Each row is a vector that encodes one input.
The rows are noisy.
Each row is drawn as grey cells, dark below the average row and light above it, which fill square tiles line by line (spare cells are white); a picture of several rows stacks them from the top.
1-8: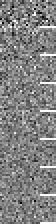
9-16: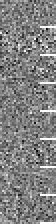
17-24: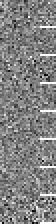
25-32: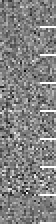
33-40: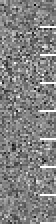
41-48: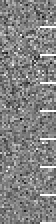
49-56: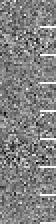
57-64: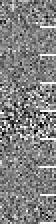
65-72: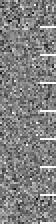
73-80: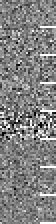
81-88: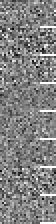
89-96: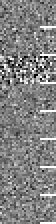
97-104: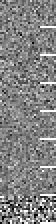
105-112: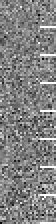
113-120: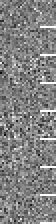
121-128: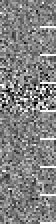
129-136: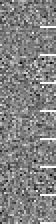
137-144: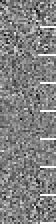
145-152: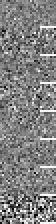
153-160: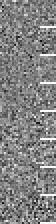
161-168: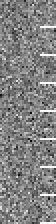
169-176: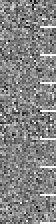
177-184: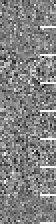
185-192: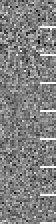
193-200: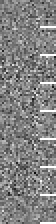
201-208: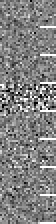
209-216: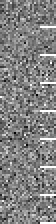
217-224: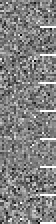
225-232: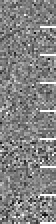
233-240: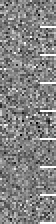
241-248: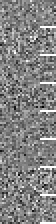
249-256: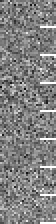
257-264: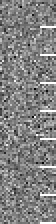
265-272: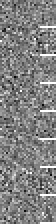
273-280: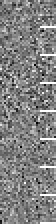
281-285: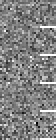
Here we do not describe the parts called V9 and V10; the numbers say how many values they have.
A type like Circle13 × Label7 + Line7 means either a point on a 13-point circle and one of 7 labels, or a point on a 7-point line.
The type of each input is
(Bool × Bool × Bool × Bool + Label7) × V9 × V10 + Unit.
